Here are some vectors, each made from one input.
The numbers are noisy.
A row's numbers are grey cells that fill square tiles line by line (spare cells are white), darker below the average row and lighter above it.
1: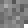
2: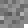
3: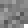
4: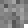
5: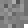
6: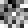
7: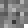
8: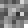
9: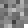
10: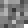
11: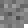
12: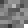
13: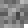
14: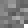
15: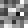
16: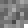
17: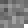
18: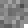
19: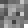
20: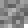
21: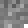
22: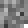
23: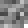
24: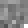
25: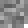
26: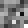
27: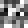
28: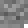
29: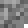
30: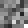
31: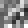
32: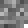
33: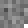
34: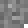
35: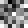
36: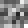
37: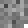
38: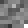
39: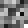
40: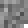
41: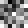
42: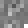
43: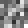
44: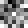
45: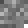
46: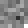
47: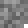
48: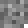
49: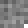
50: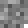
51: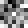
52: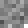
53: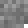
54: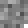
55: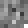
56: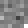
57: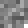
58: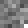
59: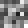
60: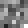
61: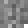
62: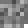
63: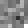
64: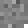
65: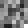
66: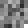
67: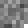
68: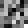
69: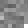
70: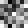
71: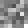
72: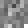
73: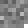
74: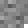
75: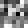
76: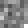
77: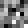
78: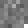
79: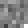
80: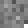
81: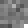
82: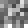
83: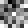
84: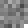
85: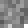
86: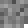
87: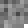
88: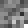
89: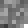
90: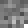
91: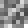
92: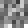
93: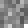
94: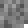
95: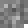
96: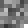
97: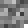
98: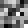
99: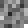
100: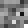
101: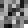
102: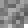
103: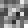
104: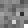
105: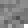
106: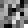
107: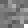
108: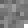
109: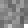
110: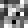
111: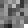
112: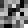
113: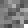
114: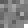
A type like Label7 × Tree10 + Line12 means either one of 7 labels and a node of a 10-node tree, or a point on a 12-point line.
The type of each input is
Bool × Circle14 + Unit.
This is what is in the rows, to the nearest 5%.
About 95% of them hold a point on a 14-point circle and a true/false value. The rest hold a fixed value.
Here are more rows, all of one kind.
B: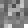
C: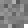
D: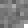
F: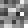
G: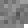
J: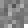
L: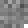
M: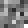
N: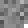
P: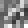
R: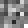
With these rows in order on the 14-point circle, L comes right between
F and N.
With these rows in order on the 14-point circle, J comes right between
B and M.
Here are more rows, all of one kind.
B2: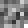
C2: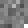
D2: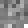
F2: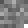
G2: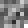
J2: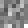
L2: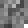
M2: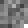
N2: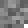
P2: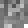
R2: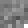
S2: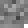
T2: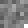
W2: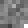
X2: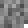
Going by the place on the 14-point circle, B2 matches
C2, G2, L2 and R2.
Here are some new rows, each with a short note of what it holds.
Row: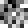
a fixed value
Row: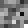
a point on a 14-point circle and a true/false value
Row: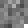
a point on a 14-point circle and a true/false value
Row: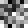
a fixed value
